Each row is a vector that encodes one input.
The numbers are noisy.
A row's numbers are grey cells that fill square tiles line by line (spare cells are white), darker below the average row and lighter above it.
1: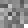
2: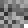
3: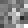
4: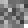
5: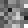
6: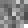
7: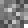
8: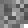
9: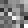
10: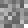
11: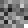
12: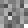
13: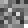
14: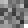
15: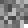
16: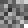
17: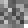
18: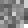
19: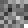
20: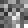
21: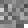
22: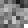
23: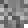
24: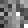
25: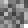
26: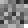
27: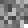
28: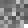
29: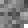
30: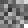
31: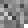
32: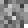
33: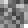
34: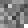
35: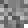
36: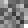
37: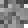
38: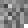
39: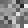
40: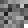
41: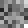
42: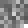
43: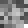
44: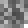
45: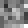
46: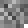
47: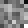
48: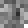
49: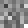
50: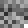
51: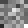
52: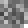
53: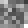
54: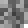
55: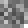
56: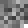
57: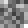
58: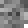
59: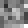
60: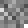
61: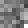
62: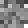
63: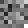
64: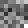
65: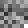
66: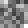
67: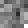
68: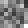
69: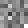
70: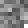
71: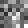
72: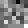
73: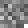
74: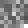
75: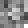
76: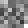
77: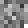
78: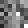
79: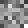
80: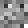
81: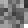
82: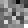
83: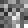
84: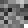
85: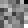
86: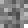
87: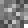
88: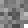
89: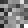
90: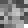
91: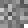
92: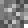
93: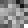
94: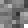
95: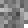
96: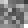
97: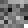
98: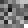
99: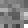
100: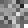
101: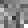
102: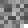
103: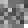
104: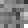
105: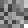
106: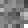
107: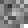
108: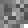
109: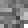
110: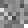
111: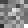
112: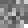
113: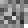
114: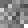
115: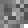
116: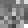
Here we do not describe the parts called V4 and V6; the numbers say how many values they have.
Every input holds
a point on a 5-point line, together with either three true/false values and a value of V4, or a value of V6.
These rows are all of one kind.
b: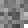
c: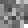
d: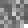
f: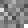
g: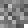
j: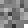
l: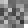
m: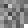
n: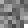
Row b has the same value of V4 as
d, f and j.
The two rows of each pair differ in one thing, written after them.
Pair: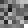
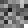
one of the three true/false values
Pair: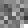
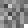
the place on the 5-point line
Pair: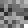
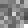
the place on the 5-point line
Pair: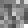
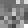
the value of V4
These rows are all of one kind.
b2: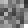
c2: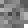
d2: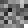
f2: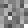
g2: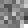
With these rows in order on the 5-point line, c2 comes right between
b2 and f2.
